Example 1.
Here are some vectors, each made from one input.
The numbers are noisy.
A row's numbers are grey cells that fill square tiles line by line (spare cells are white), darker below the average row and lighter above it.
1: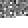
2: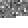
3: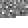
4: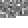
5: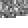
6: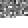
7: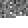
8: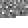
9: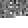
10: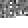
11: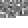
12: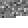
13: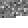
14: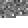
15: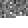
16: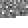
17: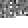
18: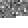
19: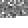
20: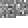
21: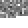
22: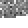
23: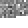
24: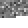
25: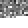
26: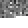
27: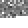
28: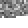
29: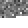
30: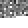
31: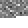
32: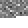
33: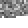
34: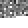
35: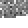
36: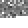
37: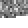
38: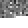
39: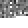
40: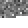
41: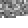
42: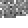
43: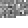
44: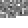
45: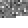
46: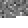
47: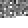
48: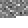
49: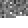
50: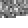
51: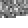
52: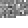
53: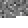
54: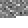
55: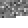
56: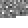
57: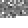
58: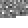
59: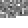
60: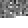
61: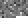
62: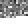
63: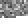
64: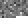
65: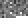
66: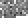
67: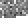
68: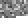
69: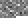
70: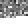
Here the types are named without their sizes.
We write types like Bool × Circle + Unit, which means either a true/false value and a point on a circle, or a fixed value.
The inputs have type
Bool × Bool × Bool + Line.
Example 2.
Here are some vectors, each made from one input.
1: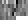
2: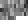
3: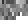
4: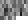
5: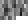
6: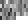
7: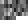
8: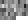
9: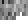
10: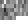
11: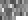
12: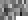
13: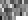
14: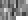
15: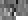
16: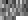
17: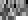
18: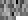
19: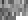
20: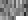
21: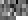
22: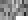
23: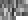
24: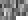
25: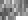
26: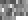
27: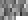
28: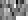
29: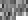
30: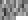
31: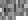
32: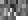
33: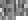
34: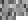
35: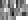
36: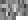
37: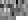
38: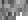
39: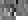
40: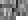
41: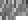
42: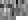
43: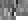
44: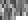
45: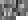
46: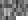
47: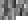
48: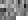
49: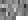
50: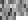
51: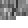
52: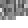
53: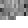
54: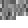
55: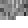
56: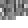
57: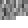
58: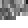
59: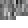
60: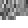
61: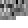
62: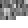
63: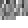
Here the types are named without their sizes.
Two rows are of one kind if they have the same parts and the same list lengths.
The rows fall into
2 kinds.
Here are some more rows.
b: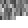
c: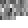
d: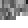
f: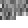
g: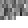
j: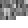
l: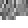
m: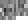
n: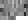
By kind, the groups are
b, c, d, f, g, l, m, n
j

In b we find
a point on a circle.
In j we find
a point on a line.
